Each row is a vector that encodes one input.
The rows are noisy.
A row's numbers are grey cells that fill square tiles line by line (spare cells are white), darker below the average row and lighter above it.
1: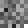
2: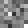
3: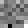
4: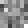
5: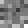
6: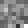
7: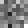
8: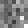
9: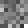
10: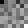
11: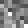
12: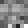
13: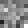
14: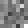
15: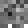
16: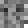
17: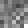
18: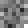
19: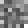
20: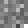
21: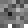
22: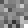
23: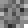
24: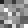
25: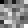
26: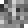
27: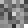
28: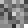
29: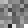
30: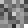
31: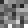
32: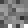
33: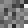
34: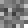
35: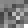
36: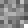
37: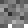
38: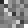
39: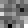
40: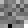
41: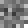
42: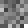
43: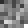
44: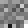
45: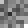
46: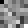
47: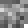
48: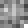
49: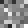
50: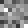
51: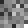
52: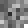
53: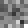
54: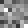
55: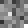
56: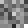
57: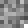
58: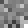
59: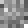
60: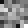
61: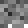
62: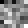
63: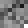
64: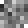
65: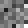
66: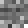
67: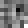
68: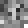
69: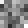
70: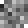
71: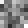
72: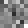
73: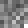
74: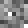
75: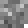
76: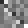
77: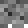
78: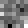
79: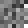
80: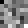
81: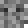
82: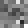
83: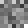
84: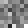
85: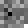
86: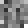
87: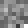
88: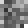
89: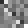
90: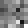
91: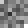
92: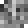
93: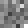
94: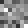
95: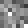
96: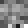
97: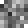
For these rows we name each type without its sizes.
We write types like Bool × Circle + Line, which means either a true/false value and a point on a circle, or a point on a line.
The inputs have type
Label × Line.
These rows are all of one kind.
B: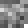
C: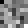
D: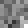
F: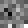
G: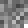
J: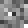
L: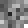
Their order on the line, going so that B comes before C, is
L, D, J, B, C, G, F.
